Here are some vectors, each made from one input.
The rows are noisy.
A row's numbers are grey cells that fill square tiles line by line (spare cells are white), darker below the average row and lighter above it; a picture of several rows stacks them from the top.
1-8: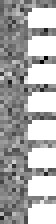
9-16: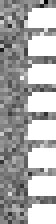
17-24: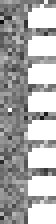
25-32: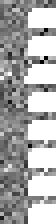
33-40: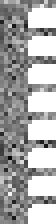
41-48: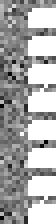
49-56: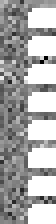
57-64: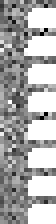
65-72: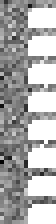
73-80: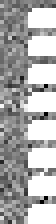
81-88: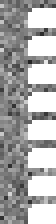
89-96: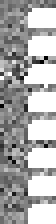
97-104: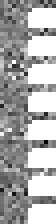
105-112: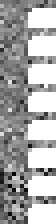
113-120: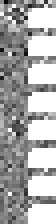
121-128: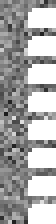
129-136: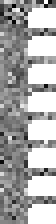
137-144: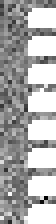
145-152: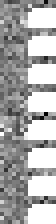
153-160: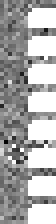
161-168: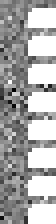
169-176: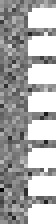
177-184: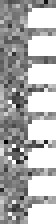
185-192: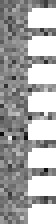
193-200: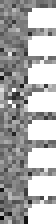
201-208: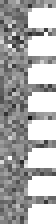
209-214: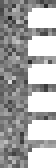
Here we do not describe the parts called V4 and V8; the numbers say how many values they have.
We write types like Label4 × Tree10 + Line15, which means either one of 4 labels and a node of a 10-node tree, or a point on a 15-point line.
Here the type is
Bool × Label6 + V4 × V8.
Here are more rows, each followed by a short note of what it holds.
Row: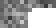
a value of V4 and a value of V8
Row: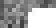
a value of V4 and a value of V8
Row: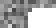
one of 6 labels and a true/false value
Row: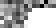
a value of V4 and a value of V8
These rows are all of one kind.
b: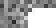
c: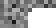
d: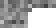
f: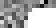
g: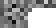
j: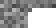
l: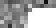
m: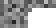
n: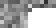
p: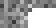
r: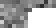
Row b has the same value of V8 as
c, d, n and p.
